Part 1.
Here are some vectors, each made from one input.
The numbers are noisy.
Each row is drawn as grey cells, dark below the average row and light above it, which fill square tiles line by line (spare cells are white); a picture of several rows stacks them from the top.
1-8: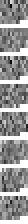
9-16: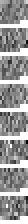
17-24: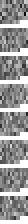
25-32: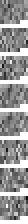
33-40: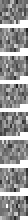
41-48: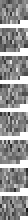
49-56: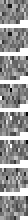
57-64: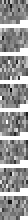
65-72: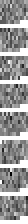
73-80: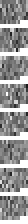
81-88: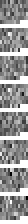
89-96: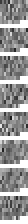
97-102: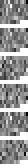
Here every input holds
a point on a 4-point line, together with either a fixed value, or a node of a 13-node tree.
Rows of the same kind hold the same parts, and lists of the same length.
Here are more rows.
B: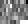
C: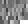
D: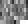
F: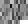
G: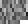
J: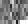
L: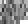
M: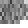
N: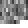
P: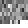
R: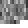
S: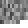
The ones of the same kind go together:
B, D, N, R
C, F, G, J, L, M, P, S

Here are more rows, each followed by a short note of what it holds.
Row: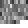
a point on a 4-point line
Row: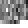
a point on a 4-point line
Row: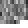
a point on a 4-point line
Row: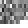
a point on a 4-point line and a node of a 13-node tree
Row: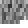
a point on a 4-point line and a node of a 13-node tree
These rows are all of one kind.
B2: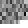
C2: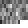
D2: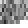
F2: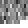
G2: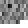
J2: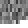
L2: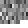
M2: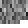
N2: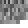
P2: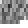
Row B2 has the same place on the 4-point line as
D2 and N2.
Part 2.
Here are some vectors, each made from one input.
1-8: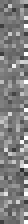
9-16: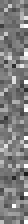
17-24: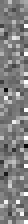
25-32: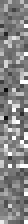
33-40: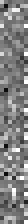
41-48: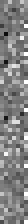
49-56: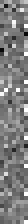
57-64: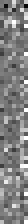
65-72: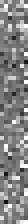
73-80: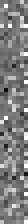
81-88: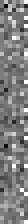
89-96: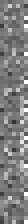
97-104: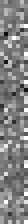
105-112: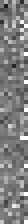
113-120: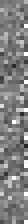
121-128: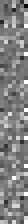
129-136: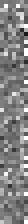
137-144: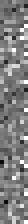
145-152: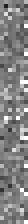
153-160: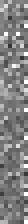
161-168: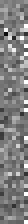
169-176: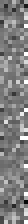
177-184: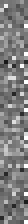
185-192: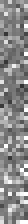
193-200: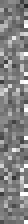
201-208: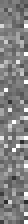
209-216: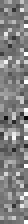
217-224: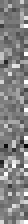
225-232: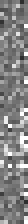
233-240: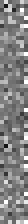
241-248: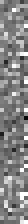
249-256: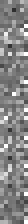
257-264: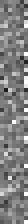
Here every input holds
either a fixed value, or one of 4 labels and a true/false value.
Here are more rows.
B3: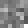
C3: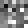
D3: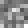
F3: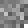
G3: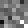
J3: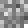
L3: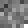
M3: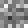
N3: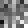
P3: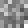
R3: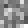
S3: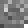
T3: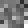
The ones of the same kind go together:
B3, C3, D3, F3, J3, L3, M3, P3, R3, S3, T3
G3, N3

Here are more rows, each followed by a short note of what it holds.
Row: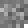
one of 4 labels and a true/false value
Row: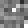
one of 4 labels and a true/false value
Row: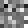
one of 4 labels and a true/false value
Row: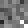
a fixed value
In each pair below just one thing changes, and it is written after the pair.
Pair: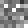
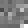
the true/false value
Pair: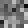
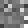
the label
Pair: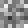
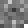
the true/false value
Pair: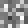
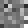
the true/false value
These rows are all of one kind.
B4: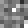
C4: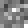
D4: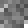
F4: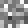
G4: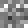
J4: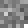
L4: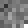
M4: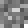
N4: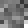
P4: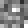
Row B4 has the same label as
C4, L4, M4 and P4.
